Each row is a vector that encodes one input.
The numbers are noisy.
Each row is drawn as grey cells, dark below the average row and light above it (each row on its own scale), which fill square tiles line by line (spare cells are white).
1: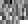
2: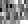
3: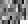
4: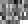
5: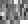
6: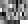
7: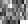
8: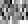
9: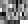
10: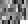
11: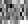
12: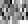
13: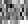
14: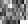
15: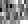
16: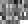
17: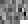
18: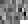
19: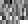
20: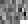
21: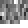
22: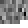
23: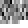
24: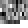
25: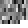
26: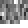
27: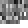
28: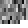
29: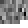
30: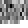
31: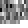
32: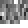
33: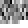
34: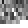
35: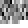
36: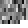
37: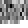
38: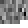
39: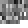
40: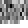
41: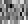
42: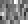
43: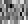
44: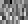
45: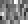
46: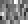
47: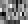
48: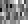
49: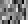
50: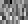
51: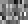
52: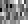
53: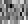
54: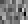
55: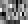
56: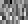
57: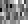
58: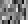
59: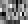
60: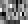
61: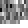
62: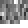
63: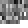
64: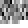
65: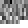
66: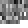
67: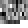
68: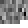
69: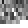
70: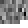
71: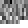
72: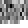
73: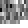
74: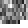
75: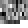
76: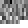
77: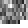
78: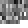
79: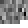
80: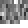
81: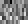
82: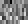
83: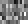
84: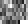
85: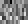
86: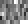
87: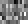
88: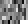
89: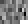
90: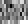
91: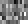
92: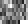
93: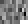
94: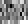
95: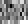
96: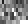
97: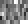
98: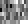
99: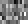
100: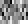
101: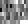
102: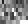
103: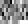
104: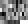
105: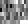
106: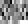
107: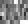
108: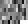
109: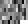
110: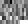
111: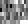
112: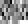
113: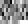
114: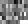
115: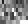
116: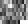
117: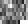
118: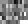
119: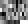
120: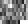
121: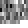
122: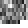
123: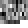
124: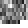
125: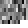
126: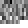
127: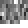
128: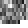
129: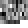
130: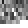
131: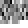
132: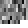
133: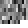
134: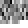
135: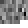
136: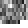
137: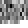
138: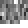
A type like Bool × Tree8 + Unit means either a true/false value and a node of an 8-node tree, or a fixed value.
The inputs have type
Circle10 + Unit.
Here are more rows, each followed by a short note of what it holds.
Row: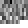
a point on a 10-point circle
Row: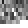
a fixed value
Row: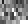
a fixed value
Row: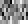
a point on a 10-point circle
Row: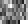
a point on a 10-point circle
